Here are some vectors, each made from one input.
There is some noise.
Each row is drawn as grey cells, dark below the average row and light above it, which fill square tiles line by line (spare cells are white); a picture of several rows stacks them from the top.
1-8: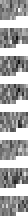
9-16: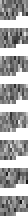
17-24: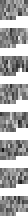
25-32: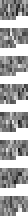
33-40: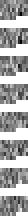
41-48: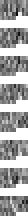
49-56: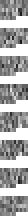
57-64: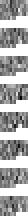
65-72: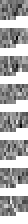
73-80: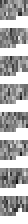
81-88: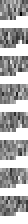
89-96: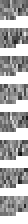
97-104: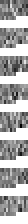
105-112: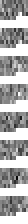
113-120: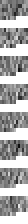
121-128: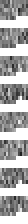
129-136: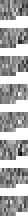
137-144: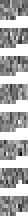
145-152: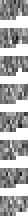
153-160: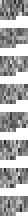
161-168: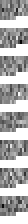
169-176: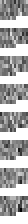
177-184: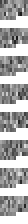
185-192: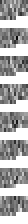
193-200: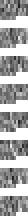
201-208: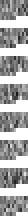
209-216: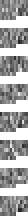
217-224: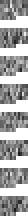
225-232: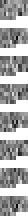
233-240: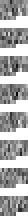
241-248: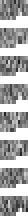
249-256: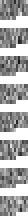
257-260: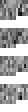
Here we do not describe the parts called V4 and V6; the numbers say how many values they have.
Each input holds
a value of V4, together with either a point on a 12-point line and a value of V6, or four true/false values.
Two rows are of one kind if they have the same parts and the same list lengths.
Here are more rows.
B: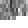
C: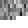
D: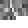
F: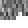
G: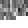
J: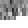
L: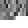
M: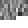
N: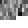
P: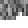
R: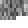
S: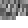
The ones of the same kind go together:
B, F, J, L, P, R, S
C, D, G, M, N

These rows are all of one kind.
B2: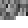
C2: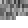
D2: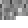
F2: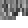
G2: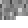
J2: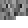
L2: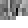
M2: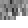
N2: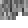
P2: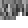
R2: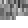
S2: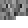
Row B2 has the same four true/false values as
J2 and S2.
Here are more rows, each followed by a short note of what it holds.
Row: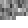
four true/false values and a value of V4
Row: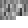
a point on a 12-point line, a value of V4 and a value of V6
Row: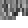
four true/false values and a value of V4
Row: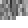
four true/false values and a value of V4
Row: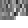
four true/false values and a value of V4
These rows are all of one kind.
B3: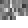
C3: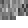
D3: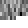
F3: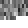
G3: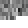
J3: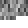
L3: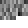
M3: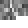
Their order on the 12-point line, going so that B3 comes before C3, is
D3, G3, B3, M3, C3, F3, L3, J3.
